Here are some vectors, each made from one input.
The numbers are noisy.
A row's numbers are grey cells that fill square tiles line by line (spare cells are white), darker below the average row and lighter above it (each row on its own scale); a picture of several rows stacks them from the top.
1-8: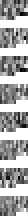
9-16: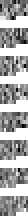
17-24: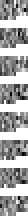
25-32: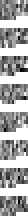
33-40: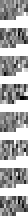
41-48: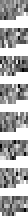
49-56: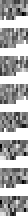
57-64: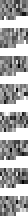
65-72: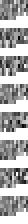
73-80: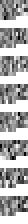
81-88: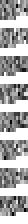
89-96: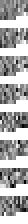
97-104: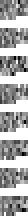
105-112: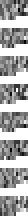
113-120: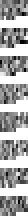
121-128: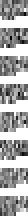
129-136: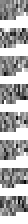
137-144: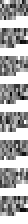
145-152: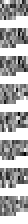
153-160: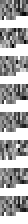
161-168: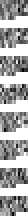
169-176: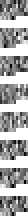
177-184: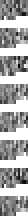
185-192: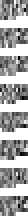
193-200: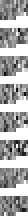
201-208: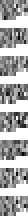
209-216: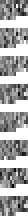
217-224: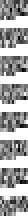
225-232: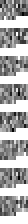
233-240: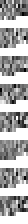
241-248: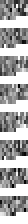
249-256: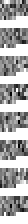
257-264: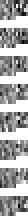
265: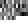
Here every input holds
either a fixed value, or a node of a 10-node tree and a true/false value, or a node of a 16-node tree.
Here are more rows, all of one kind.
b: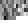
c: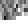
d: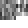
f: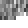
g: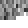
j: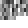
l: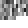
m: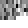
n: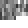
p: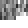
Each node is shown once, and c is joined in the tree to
b.
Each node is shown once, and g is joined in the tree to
b and m.
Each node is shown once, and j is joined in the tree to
l.
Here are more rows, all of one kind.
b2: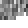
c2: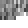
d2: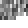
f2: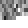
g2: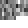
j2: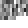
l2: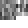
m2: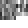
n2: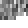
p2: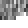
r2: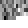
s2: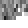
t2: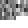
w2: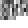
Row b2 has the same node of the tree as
d2, j2 and n2.
